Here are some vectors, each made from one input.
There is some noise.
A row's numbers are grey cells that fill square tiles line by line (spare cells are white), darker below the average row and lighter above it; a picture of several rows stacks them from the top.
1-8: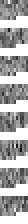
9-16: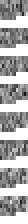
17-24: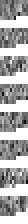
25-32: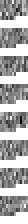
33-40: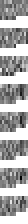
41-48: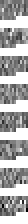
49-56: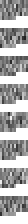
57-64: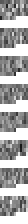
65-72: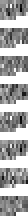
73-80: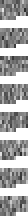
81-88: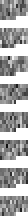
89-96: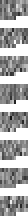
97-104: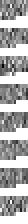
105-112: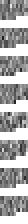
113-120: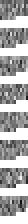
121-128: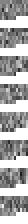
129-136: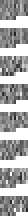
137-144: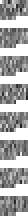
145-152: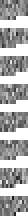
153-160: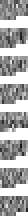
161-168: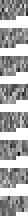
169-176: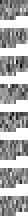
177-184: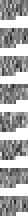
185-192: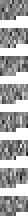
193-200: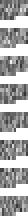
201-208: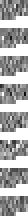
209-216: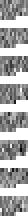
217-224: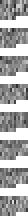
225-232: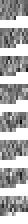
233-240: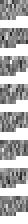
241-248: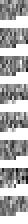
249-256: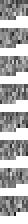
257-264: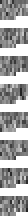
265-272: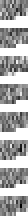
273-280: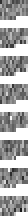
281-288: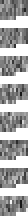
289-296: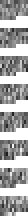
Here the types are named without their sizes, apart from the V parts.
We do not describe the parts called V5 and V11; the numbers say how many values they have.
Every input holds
either a label and a value of V11, or a list of items, each a true/false value and a value of V5.
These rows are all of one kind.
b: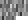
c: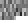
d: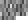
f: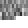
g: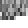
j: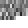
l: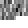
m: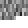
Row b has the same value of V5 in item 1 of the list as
d and l.
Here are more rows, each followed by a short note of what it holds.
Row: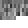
a label and a value of V11
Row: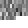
a list of one item
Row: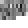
a list of two items
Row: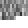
a list of one item
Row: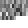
a list of one item
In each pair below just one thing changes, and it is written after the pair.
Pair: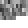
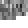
the value of V5 in item 1 of the list
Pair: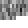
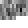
the true/false value in item 2 of the list
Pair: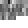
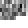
the true/false value in item 2 of the list
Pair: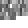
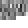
the true/false value in item 1 of the list
